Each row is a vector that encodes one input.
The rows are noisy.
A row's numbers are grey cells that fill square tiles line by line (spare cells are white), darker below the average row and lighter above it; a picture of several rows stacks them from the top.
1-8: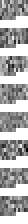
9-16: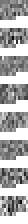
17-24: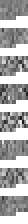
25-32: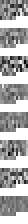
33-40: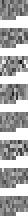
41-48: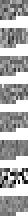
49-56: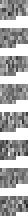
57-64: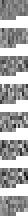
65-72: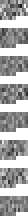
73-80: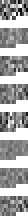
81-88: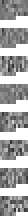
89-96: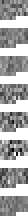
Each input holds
a point on a 5-point line, together with either a point on a 4-point line and a true/false value, or a point on a 5-point line.
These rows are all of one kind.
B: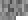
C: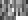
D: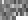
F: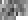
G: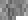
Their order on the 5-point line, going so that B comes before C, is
B, G, C, D, F.
